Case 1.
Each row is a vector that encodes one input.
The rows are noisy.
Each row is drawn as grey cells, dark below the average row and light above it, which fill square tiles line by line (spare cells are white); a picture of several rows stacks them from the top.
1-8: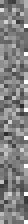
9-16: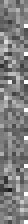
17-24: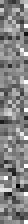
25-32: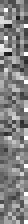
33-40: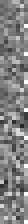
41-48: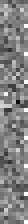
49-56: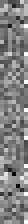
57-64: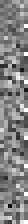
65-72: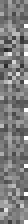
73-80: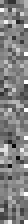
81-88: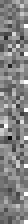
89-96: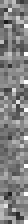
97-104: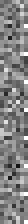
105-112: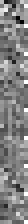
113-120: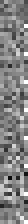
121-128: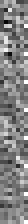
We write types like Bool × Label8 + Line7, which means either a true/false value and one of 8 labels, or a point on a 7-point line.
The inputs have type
Label9.
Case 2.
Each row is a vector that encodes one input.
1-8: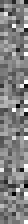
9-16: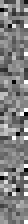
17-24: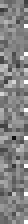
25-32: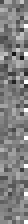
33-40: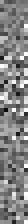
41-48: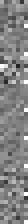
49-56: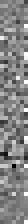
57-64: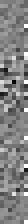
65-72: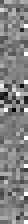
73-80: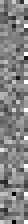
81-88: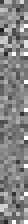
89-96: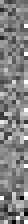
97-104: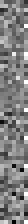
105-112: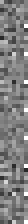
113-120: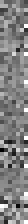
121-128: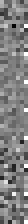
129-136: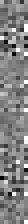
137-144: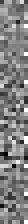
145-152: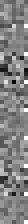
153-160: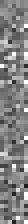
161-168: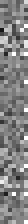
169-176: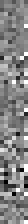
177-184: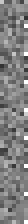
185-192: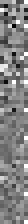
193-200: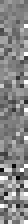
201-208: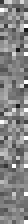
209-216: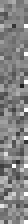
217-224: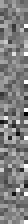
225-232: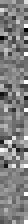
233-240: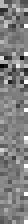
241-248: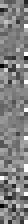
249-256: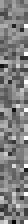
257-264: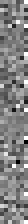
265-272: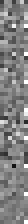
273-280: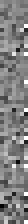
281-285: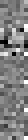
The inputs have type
Line12.
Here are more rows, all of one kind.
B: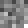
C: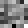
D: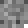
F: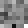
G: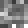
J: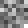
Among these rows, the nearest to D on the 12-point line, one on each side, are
C and F.
